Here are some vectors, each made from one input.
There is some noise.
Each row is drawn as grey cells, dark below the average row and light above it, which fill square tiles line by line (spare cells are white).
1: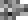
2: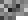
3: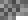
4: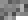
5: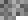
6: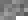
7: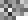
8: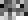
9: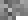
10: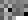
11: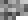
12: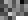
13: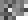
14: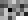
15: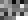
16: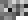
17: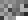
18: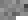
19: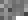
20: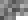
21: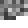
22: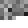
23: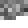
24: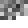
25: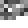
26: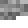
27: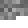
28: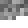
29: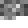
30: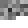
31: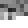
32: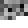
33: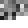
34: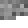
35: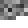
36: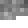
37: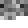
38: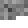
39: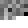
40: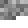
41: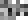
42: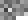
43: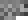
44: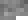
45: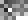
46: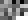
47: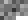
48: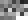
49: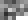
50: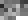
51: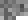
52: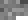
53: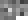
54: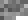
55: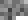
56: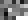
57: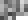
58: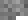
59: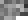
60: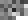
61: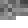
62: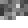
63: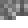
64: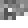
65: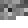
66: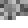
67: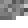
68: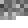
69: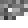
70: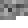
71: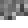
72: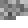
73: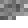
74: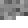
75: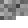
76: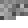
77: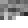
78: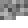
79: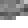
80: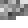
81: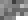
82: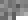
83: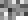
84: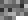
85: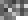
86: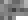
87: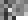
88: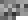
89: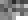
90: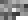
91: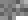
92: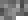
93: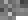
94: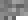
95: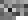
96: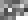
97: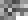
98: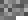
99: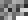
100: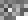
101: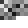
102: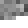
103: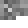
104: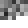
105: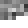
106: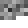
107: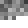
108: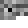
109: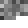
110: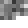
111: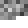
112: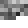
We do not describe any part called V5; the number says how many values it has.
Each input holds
one of 7 labels, together with either a point on a 3-point line and a point on a 4-point line, or a value of V5.
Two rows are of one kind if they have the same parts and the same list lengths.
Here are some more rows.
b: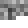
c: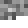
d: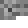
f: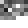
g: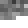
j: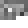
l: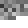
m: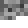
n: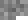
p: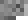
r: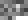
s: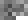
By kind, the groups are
b, c, d, j, l, m, n, p
f, g, r, s

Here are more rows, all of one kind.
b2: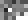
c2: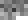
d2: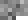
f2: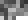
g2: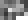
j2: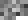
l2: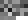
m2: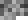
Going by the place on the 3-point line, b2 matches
g2 and l2.
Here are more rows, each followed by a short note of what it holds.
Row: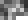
one of 7 labels and a value of V5
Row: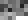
one of 7 labels, a point on a 3-point line and a point on a 4-point line
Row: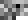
one of 7 labels, a point on a 3-point line and a point on a 4-point line
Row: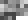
one of 7 labels and a value of V5
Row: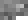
one of 7 labels and a value of V5
